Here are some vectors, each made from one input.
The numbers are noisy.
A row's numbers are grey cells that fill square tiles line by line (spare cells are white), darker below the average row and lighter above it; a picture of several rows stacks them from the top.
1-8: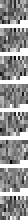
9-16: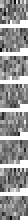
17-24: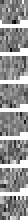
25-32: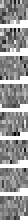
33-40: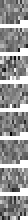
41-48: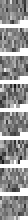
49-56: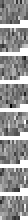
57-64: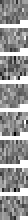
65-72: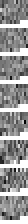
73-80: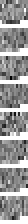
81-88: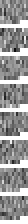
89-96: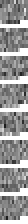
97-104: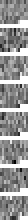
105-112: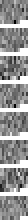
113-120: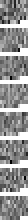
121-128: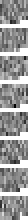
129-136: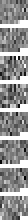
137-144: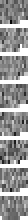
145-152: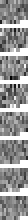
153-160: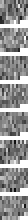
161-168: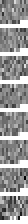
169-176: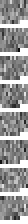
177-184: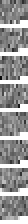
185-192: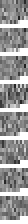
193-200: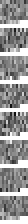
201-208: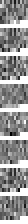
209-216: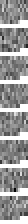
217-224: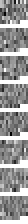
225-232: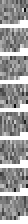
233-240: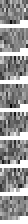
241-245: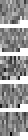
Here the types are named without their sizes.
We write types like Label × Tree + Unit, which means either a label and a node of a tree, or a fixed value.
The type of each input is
Label × Line × (Tree × Tree × (Tree + Unit) + Unit).
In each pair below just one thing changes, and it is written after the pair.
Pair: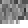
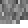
the label
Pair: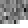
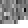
the label
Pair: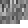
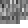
the node of one of the two trees
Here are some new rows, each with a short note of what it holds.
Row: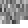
a label, a point on a line and a node of each of three trees
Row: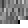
a label, a point on a line and a node of each of two trees
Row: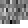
a label, a point on a line and a node of each of three trees
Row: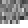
a label, a point on a line and a node of each of two trees
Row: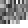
a label and a point on a line
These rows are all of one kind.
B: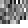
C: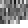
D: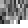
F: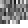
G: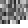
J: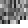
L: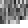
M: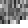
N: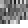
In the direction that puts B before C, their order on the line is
G, F, B, J, N, D, C, M, L.
